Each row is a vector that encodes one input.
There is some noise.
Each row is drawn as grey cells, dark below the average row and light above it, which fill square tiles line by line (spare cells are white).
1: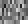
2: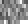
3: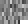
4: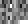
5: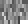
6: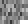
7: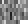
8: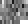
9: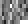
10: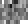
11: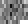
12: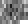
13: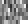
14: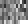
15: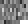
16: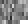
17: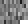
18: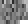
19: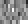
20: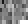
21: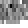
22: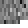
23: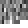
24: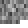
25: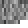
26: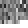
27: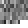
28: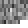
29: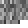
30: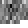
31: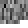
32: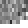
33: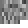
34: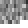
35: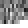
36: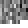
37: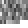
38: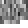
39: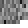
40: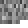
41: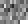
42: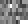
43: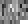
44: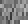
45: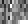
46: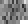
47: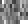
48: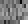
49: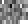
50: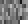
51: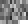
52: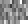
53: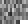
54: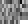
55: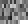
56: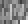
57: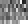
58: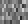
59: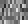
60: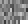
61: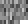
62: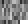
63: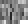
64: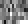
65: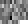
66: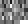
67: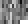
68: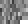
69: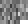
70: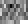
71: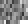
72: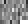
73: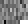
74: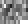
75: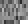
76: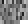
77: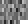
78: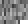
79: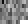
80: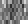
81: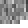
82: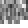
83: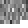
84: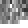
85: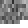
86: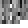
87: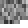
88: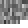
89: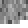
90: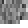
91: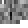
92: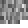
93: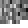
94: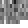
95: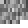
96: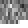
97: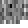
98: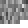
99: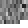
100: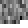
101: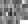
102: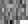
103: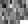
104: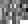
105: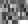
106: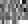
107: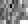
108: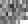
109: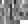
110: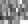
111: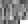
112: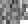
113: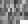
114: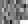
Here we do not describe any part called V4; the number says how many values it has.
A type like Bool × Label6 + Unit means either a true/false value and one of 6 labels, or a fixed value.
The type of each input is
Bool × Circle6 × (Line5 + List2(V4)).
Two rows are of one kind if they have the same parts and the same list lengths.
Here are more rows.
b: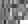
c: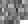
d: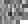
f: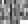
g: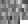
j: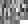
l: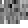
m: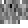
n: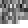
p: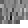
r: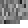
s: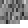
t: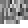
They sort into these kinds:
b, g, p, r
c, d, f, l, m
j, n, t
s

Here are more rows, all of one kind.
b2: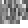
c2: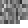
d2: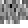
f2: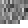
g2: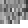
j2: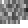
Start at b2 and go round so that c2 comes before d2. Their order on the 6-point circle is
b2, g2, c2, f2, j2, d2.
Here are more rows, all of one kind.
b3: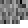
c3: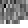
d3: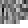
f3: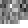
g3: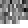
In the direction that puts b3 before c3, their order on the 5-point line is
b3, d3, c3, f3, g3.
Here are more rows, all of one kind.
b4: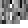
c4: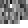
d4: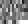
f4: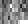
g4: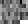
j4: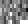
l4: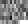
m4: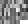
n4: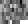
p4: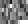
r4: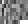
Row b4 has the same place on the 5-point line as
g4, j4 and n4.
